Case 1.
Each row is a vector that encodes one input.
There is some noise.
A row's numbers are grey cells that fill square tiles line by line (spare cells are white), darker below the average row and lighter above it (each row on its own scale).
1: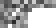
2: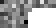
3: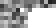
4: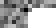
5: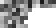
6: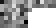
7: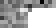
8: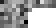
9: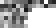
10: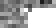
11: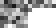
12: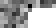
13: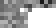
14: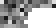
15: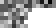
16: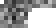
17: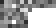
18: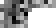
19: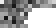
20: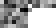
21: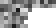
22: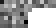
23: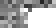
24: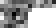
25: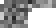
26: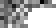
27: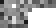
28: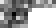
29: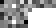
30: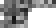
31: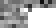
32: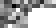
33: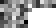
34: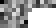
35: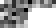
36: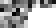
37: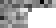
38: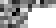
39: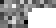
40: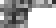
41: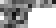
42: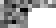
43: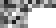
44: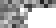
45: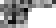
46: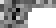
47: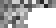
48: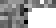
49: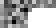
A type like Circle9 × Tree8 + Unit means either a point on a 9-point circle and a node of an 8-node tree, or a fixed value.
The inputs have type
Bool × Bool × Bool × Line3 × Line3.
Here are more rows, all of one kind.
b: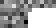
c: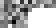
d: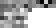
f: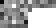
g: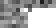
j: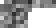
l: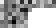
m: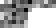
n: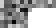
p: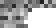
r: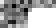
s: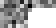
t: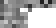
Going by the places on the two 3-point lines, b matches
n and s.
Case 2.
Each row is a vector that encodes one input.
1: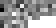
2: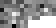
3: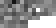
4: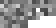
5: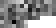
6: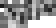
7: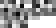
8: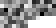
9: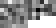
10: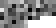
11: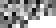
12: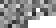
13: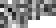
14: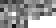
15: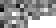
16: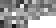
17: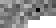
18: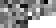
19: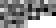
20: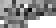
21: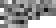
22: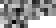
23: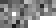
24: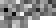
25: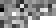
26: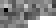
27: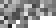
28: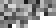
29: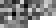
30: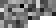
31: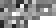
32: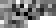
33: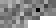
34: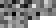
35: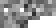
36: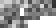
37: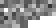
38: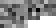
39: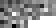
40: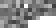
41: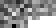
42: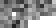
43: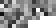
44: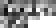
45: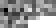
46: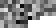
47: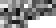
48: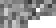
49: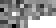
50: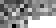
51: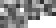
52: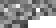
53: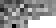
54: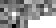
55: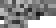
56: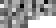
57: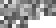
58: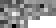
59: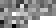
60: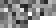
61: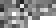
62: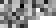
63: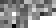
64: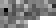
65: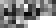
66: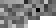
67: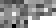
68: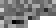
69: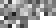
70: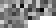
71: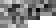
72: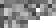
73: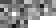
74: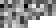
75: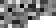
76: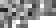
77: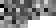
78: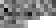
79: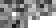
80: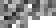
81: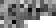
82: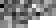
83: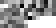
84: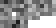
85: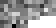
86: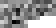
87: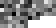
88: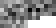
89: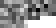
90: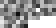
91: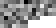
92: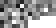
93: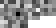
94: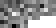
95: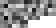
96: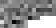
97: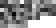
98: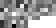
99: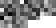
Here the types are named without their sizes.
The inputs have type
(Circle + Unit) × Tree.
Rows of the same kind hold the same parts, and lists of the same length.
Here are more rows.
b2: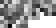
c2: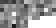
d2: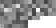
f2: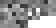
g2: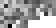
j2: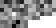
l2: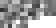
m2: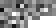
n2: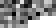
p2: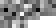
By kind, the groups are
b2, d2, f2, g2, l2, n2, p2
c2, j2, m2

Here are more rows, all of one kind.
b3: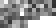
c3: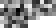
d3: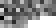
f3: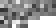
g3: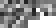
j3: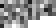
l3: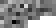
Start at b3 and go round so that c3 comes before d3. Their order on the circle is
b3, f3, c3, g3, j3, d3, l3.
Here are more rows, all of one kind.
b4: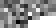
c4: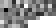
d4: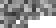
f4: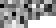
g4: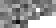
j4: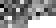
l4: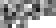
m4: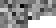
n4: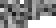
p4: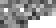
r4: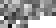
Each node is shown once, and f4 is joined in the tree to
r4.
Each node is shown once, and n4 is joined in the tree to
b4, d4 and r4.
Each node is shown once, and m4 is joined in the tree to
b4.
